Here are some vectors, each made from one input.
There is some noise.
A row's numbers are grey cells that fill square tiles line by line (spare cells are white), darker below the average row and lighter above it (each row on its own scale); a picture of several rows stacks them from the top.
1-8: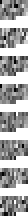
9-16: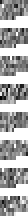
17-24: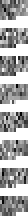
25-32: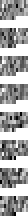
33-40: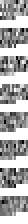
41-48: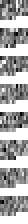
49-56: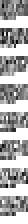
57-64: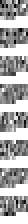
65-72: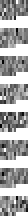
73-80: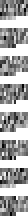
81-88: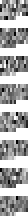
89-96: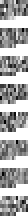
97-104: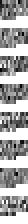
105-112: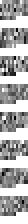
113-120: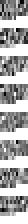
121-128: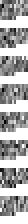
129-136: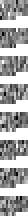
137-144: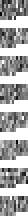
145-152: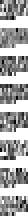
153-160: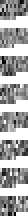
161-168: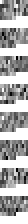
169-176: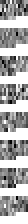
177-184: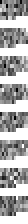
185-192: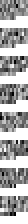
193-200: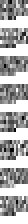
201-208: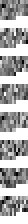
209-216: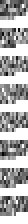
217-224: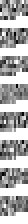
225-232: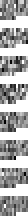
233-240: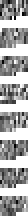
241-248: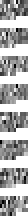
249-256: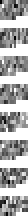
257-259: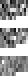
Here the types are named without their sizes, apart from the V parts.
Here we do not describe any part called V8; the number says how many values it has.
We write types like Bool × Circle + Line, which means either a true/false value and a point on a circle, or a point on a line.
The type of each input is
(Bool × Circle + Unit) × Circle × (Line + V8).
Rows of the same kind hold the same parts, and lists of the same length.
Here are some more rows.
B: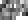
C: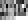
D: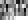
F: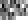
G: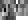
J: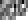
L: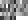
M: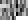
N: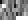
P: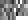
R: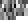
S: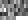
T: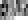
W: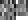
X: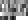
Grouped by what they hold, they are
B, G, M, P
C, D, J, L
F, T
N, R, S, W, X

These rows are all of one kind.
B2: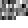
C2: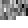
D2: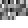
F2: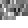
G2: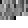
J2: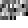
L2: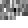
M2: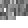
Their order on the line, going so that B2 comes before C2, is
D2, L2, F2, G2, M2, B2, J2, C2.
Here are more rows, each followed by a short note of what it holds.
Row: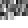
a point on each of two circles, a true/false value and a value of V8
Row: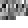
a point on each of two circles, a true/false value and a value of V8
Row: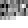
a point on a circle and a value of V8
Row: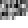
a point on a circle and a value of V8
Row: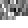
a point on each of two circles, a point on a line and a true/false value
